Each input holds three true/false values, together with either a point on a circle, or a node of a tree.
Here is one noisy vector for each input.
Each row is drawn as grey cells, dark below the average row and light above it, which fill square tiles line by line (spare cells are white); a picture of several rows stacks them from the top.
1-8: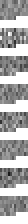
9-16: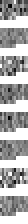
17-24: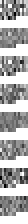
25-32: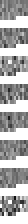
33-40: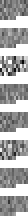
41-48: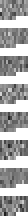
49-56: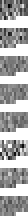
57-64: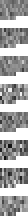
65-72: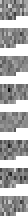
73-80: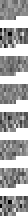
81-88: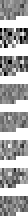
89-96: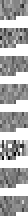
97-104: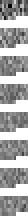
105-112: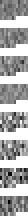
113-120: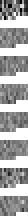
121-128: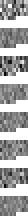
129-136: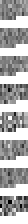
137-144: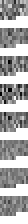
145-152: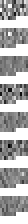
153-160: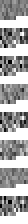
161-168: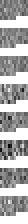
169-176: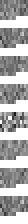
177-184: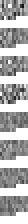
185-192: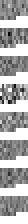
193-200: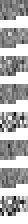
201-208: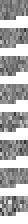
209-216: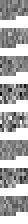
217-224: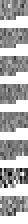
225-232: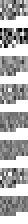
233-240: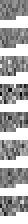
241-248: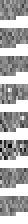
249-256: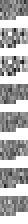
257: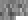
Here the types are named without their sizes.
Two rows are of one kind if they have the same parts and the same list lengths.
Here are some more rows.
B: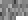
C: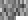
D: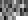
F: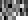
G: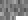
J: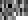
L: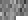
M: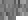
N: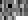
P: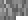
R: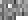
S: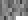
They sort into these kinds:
B, C, J, M, N, S
D, F, G, L, P, R

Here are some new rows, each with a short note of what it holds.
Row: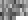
a node of a tree and three true/false values
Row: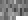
a point on a circle and three true/false values
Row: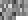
a node of a tree and three true/false values
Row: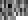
a node of a tree and three true/false values
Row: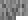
a point on a circle and three true/false values
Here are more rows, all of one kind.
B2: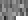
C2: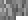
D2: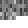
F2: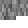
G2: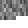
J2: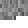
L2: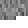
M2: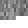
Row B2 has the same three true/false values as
D2 and G2.
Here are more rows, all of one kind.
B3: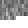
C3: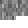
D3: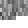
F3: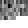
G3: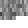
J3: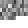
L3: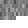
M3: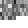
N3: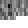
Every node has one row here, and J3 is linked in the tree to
B3 and C3.
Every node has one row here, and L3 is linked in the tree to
M3.
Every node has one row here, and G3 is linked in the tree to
B3, D3 and N3.
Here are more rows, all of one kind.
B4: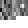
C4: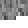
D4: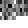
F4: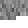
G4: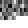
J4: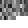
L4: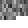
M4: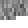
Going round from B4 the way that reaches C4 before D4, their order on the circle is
B4, C4, L4, J4, F4, D4, M4, G4.
